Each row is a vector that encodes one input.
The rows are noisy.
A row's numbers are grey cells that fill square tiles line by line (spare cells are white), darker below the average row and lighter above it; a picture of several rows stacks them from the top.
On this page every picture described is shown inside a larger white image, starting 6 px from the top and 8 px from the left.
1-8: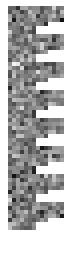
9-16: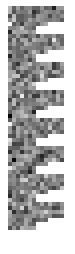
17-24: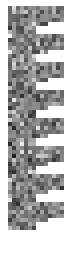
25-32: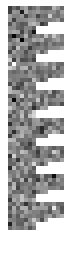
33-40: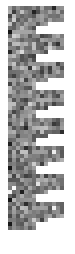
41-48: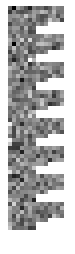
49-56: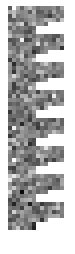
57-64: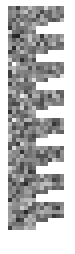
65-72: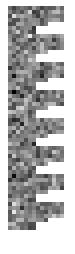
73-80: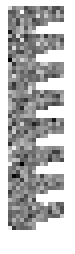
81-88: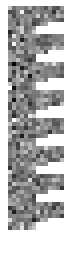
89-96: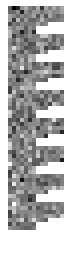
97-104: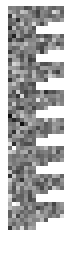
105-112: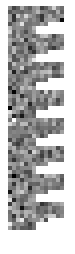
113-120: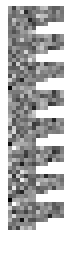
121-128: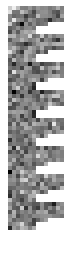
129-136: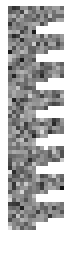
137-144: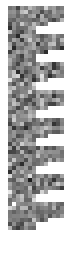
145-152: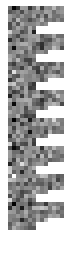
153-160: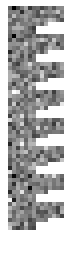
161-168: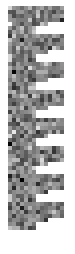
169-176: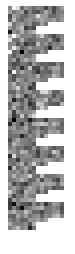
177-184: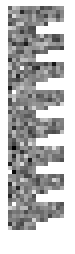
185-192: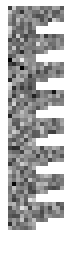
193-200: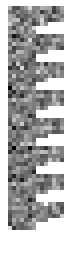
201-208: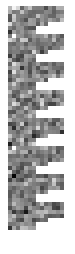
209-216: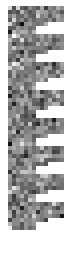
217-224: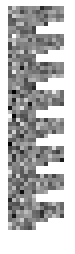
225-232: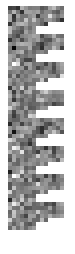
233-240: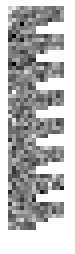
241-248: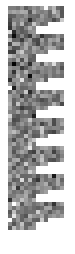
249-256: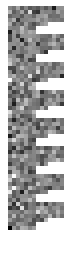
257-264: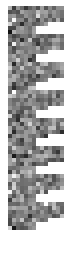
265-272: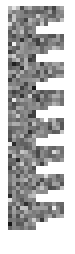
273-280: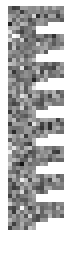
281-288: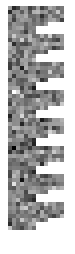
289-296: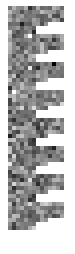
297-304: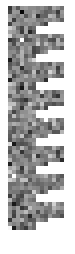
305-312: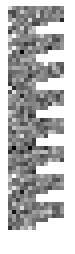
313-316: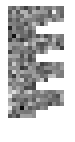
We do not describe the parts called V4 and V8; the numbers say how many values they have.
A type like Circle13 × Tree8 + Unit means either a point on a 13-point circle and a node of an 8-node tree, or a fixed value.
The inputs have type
(Label7 × (Line7 + Line9) + List2(V4)) × V8.
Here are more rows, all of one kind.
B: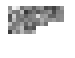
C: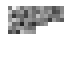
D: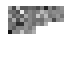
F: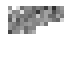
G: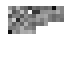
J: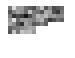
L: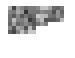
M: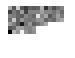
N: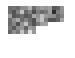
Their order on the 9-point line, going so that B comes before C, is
L, B, C, M, N, J, D, F, G.
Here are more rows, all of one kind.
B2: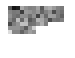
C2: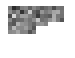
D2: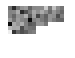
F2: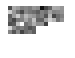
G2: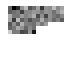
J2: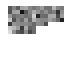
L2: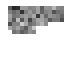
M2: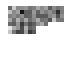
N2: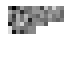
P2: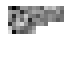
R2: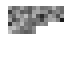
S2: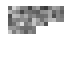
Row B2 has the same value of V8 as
G2 and L2.
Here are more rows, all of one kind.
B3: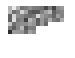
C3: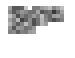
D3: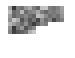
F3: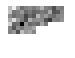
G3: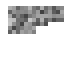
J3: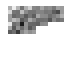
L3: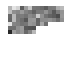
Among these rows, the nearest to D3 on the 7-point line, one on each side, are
B3 and J3.
